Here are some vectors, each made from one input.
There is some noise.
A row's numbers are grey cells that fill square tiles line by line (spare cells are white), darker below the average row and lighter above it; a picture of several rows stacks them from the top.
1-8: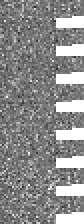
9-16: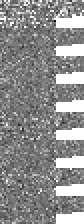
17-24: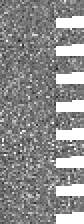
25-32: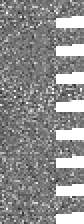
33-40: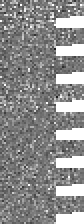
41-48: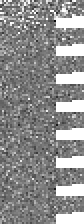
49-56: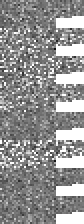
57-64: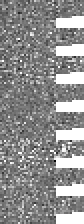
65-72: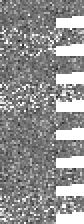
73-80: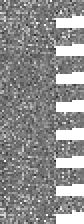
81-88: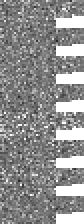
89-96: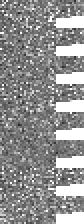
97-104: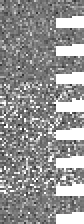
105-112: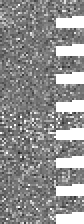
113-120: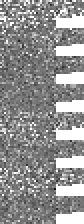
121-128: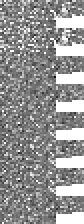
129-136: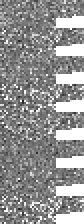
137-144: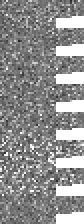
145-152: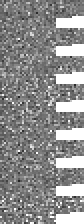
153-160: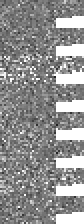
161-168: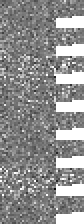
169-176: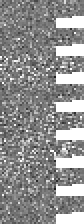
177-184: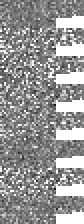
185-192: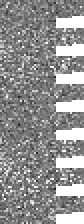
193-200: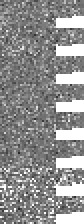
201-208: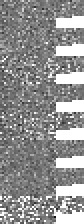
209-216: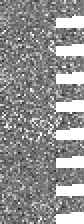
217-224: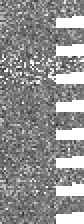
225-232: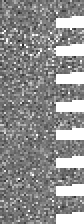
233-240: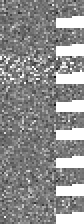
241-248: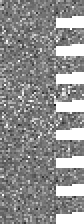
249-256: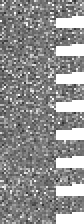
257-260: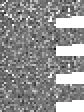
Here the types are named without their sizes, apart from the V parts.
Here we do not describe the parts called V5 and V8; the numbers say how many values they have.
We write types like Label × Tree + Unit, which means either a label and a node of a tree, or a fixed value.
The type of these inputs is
Bool × Label × V5 + Line + V8.
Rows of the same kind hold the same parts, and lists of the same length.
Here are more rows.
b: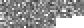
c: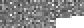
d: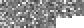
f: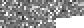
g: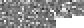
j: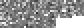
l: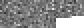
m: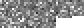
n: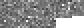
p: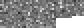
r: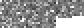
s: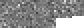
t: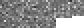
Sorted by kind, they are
b, d, f, j, s
c, l, m, p, r
g, n, t

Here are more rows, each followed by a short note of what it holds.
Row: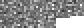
a value of V8
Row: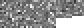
a label, a true/false value and a value of V5
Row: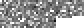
a value of V8
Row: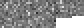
a value of V8
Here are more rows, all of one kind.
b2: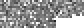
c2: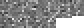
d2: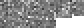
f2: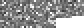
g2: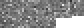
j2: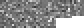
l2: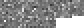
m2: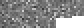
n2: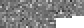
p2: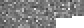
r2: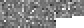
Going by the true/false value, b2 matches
f2 and n2.
